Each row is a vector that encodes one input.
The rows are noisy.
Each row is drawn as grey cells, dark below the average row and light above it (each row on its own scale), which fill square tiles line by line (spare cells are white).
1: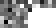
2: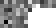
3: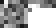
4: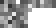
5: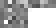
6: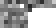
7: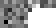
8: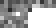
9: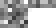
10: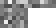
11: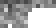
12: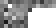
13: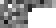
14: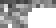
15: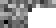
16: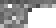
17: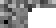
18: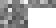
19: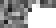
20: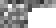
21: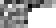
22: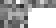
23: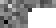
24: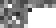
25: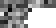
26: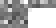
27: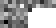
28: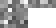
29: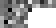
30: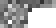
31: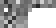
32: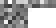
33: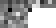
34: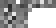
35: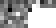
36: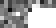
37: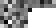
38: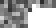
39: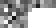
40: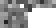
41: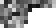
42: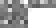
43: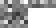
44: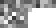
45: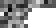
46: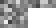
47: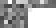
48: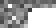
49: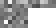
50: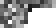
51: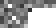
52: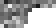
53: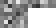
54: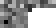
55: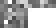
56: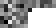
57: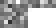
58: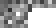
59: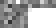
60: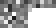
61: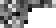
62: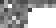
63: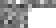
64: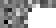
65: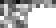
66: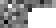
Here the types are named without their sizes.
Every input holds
a point on a line.
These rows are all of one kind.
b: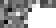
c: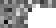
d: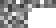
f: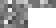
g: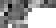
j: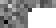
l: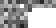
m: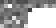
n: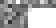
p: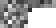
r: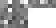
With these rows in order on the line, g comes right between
b and d.
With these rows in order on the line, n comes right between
d and f.
